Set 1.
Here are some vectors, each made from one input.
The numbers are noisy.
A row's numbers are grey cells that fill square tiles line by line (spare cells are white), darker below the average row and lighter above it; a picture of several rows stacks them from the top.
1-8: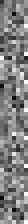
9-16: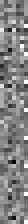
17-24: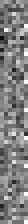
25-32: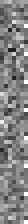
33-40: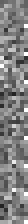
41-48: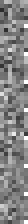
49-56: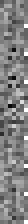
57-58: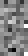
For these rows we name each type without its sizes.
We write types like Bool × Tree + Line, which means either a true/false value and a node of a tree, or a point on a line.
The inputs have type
Line.
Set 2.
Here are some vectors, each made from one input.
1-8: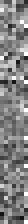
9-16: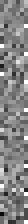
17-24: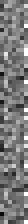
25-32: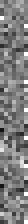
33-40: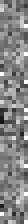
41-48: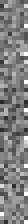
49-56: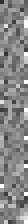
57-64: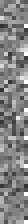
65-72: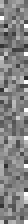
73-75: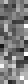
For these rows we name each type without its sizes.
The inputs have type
Tree.
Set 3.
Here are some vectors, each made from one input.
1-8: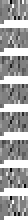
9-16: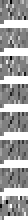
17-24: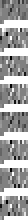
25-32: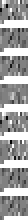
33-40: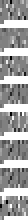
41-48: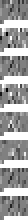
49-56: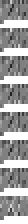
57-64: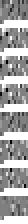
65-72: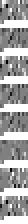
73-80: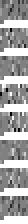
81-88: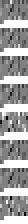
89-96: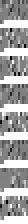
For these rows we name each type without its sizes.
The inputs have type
Line.
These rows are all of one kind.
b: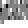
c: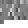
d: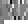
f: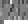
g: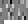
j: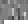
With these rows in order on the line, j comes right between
c and f.
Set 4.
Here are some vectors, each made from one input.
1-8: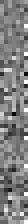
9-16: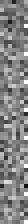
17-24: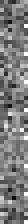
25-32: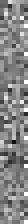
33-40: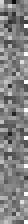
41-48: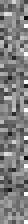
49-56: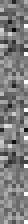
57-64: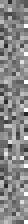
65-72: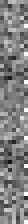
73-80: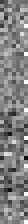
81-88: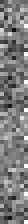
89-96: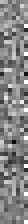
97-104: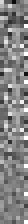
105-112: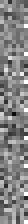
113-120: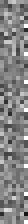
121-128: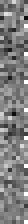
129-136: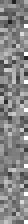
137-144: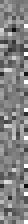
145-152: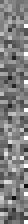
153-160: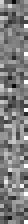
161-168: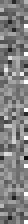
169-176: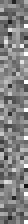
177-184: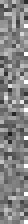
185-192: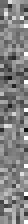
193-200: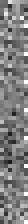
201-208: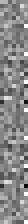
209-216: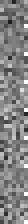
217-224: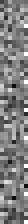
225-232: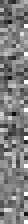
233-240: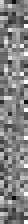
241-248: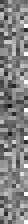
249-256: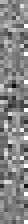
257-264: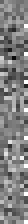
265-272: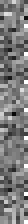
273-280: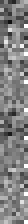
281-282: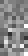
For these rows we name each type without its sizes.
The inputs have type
Tree.
